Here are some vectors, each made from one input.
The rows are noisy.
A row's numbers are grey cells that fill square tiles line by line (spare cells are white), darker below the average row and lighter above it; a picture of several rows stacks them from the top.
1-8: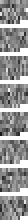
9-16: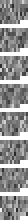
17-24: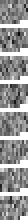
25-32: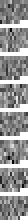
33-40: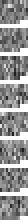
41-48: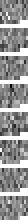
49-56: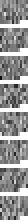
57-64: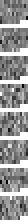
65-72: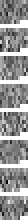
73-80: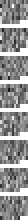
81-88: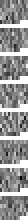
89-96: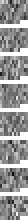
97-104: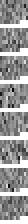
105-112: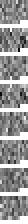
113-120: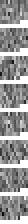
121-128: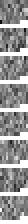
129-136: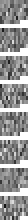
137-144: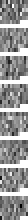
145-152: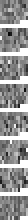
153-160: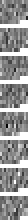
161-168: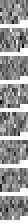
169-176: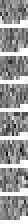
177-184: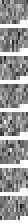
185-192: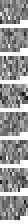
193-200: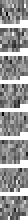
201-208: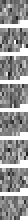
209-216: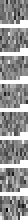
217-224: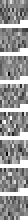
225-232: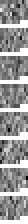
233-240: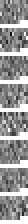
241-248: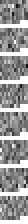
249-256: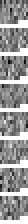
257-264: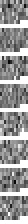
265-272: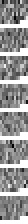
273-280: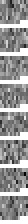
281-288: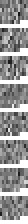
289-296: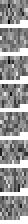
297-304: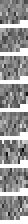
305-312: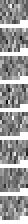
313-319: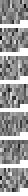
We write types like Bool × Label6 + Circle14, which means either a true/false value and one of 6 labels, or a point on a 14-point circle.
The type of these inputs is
Bool × Bool × Bool × Label4 × Label11 × Tree10 × Tree10 × Tree10.
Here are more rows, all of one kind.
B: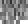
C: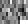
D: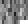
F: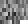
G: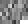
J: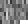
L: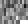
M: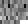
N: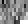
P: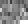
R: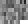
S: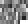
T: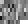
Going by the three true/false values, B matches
D, J, R and S.
